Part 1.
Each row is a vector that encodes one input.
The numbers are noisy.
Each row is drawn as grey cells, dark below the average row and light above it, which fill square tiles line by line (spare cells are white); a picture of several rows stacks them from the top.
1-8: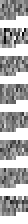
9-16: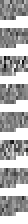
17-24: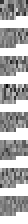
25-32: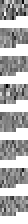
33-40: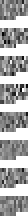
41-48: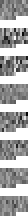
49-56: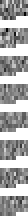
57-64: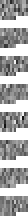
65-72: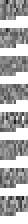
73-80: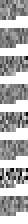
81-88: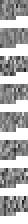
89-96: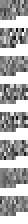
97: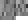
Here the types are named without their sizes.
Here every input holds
either a fixed value, or a node of a tree.
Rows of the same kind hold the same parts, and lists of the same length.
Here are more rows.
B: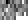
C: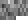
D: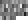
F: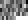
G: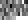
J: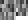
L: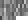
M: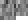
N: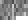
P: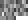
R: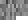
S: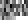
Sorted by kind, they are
B, C, D, L, M, N, P, R
F, G, J, S

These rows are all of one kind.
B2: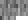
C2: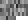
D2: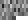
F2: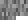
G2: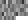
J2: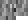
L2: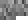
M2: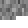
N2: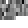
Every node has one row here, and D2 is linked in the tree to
L2.
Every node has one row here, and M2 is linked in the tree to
B2, L2 and N2.
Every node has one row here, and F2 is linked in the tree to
L2.
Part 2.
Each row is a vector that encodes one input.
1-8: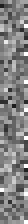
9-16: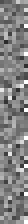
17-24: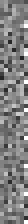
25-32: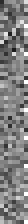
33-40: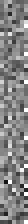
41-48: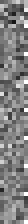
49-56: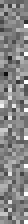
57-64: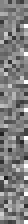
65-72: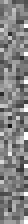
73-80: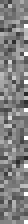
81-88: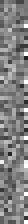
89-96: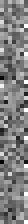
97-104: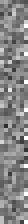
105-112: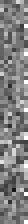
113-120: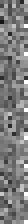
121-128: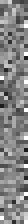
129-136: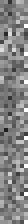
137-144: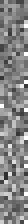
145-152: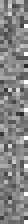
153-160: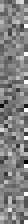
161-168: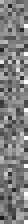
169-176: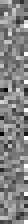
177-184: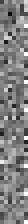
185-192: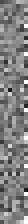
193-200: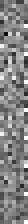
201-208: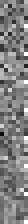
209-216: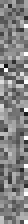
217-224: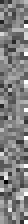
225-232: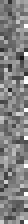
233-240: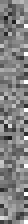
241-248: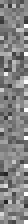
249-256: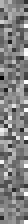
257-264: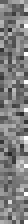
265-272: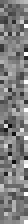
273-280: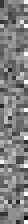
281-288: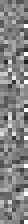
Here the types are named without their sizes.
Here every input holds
a point on each of two lines.
